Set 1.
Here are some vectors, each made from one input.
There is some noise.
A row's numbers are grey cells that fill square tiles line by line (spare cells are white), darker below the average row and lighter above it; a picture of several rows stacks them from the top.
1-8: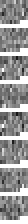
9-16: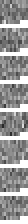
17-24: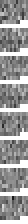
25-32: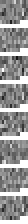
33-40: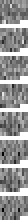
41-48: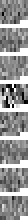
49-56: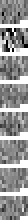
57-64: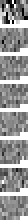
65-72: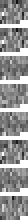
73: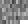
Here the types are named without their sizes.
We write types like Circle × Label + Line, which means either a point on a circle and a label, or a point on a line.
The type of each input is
Circle + Unit.
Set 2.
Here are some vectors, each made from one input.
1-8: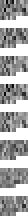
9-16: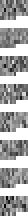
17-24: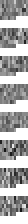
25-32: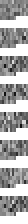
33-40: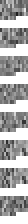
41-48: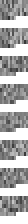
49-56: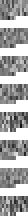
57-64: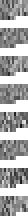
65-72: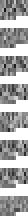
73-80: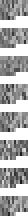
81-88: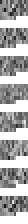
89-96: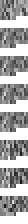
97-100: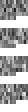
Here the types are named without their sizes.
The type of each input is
Line × Line.
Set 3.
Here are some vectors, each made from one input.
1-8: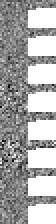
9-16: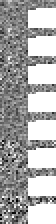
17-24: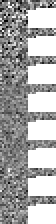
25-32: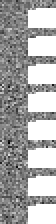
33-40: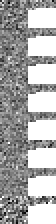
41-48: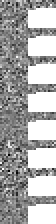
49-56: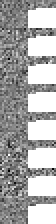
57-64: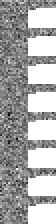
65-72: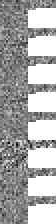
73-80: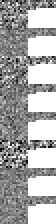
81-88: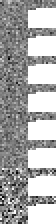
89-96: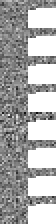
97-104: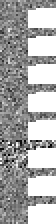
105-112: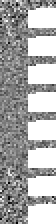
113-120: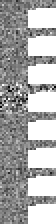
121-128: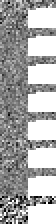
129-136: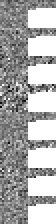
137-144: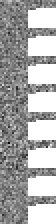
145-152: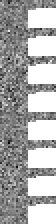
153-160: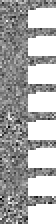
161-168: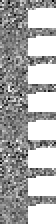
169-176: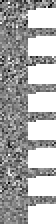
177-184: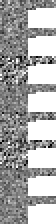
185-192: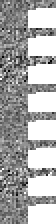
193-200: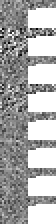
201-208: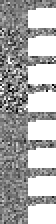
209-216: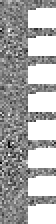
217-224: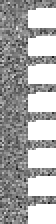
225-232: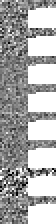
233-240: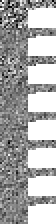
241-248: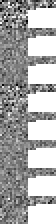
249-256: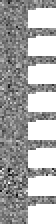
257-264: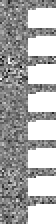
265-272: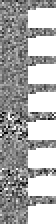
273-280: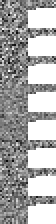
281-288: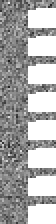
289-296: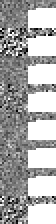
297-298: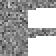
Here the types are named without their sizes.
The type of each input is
Bool × Bool × Bool × Bool.
